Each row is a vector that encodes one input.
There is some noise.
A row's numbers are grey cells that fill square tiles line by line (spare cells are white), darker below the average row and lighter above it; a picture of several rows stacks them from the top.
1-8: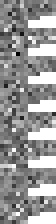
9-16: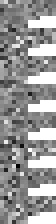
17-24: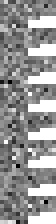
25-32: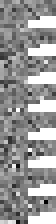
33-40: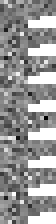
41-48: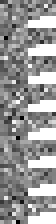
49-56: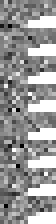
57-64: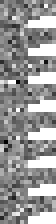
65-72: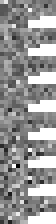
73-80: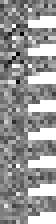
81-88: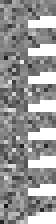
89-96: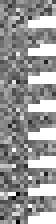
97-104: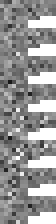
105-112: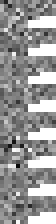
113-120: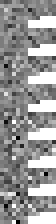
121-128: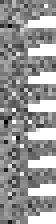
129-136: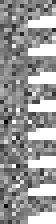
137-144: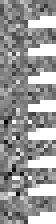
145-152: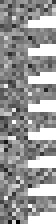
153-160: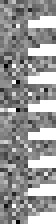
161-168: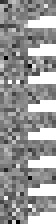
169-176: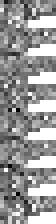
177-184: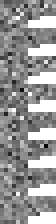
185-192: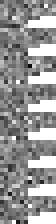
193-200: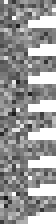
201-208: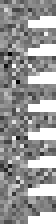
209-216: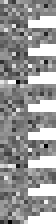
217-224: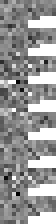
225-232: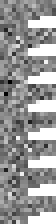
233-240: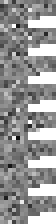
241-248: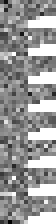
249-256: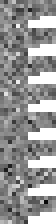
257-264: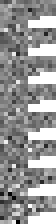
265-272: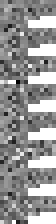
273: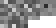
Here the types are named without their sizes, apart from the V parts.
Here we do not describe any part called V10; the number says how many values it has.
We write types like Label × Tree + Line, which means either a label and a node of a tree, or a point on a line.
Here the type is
(Bool × Bool × Bool + List(V10)) × Line.
